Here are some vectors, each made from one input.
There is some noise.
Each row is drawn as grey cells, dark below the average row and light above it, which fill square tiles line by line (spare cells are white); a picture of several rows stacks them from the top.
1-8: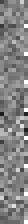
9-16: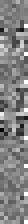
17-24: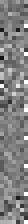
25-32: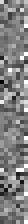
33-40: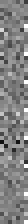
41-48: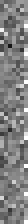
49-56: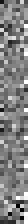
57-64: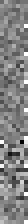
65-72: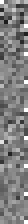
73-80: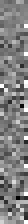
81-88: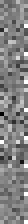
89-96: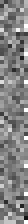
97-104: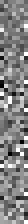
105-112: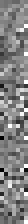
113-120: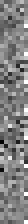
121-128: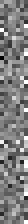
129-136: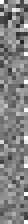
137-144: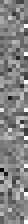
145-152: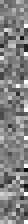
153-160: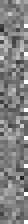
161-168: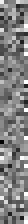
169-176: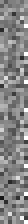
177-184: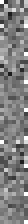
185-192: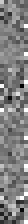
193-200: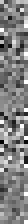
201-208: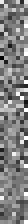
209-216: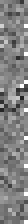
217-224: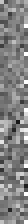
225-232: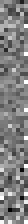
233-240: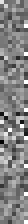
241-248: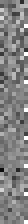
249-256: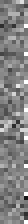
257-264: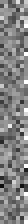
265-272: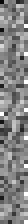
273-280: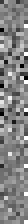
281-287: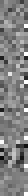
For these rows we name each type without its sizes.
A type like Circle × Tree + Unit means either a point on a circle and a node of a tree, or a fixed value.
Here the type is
Bool × Bool × Bool × Bool × (Tree + Unit).
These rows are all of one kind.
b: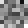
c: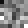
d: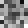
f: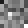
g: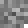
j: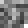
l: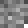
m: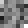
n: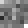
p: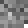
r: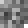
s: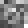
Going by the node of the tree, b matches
f and p.
